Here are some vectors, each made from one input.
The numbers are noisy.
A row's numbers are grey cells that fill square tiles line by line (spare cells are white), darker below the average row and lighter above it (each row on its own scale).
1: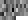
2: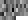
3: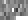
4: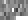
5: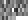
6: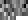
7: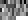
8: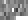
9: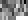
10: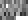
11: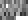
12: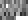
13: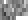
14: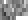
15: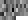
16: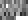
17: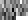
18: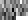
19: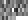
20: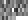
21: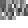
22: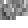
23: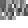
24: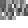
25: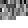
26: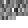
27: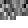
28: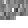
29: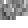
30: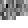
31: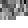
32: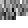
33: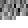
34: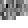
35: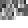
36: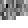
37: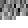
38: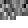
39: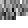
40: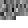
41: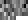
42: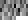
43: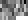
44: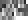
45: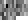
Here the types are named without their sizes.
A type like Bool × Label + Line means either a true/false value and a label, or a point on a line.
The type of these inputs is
Bool × Bool × Bool + Line.
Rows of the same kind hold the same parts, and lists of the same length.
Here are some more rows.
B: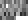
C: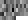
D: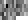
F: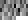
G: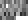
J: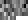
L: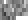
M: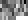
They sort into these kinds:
B, C, D, G, J, L
F, M

